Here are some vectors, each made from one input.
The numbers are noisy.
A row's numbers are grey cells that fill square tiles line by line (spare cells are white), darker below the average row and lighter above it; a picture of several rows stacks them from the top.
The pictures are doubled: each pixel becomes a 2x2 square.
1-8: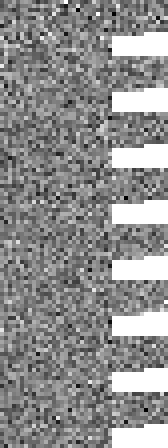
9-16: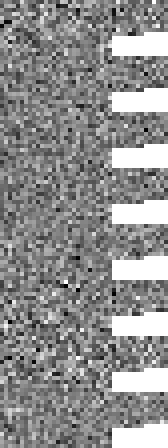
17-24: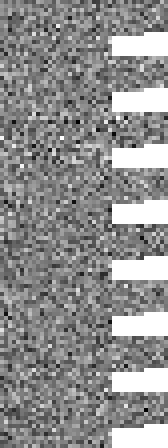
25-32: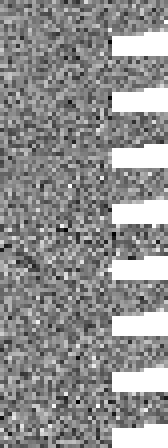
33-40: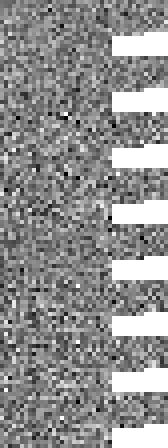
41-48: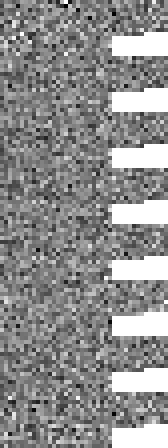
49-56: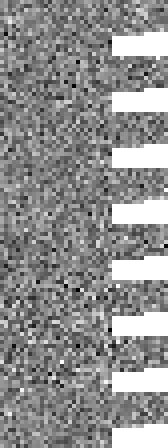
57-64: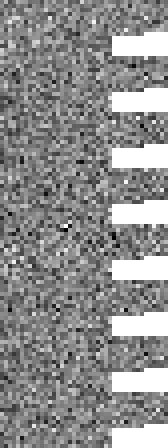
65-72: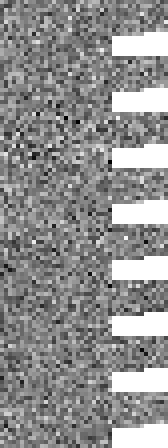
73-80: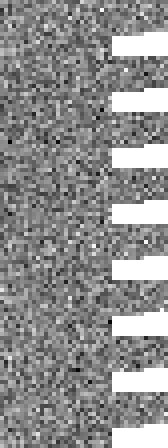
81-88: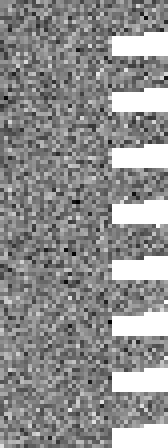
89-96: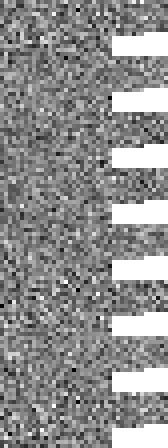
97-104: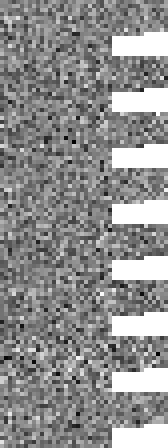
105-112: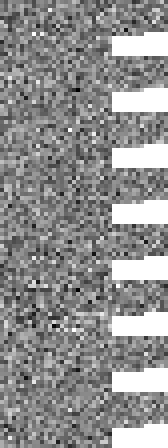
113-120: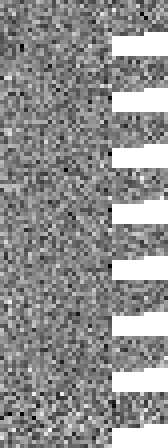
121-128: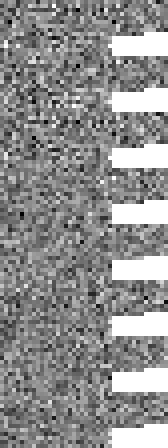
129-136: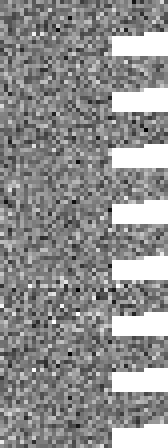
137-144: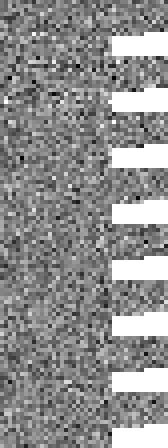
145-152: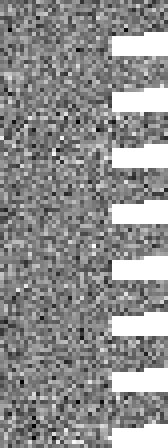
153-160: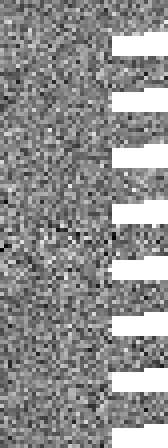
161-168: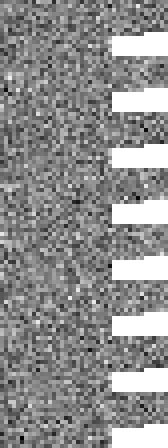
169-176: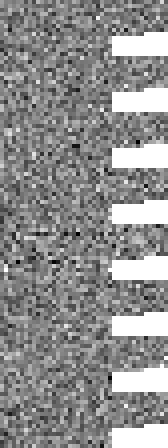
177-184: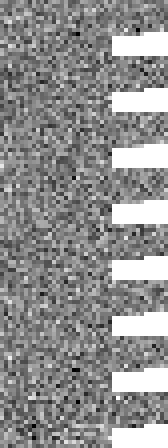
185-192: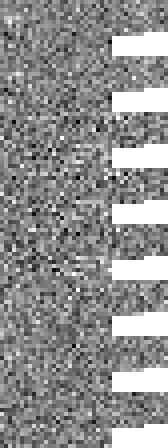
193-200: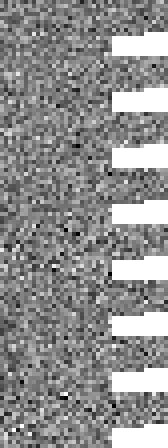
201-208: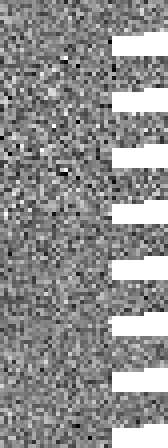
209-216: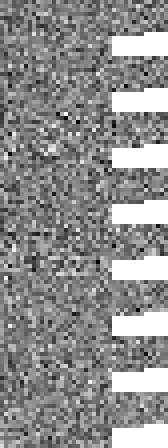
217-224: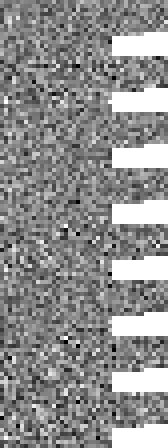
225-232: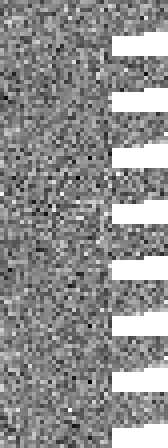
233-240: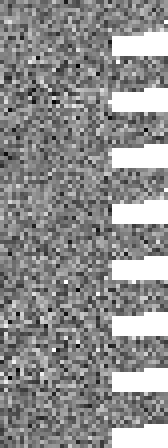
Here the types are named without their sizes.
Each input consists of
either a point on a circle, or a point on a line, or a node of a tree.
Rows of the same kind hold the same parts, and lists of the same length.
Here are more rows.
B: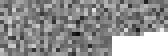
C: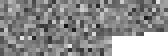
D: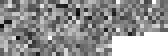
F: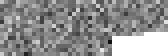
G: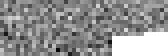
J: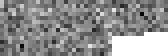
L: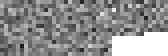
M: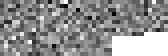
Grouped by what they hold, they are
B, F, G
C, J, L
D, M

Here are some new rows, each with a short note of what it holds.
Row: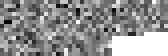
a point on a line
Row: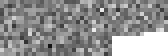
a point on a circle
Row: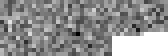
a point on a circle
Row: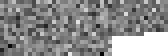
a node of a tree
